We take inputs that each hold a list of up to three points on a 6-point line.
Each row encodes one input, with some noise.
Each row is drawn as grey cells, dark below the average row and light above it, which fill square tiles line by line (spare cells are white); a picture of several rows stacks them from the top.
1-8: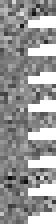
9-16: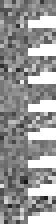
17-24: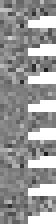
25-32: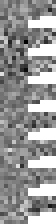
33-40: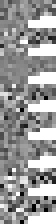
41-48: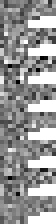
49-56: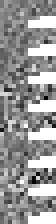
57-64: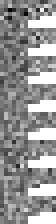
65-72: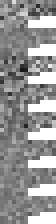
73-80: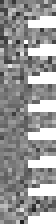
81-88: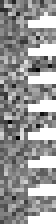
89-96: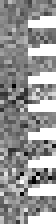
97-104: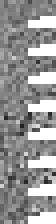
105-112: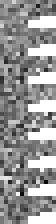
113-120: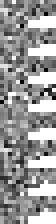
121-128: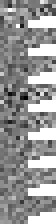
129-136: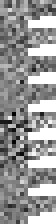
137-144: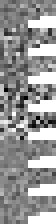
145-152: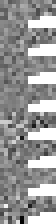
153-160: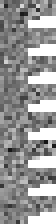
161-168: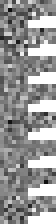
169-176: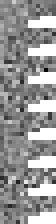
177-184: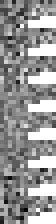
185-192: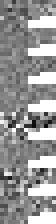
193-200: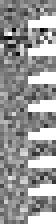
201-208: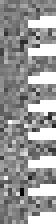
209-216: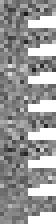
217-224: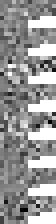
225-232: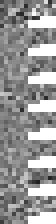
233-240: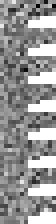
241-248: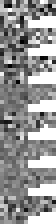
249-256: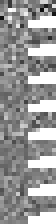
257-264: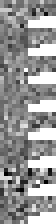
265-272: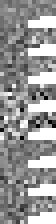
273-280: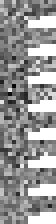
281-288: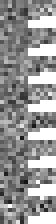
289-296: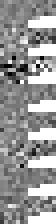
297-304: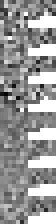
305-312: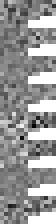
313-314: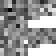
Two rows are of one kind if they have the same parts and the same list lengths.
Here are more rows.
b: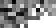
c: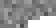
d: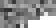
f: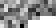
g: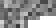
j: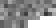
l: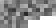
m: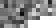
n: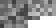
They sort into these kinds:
b, d, l
c, j, n
f
g, m

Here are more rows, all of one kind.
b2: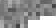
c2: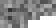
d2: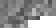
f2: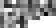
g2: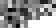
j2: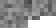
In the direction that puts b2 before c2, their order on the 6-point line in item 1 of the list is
j2, b2, g2, d2, c2, f2.
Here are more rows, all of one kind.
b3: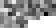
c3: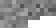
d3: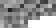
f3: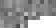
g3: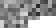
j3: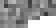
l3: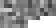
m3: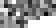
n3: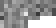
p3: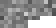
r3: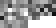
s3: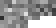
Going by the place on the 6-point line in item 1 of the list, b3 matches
f3, j3 and r3.
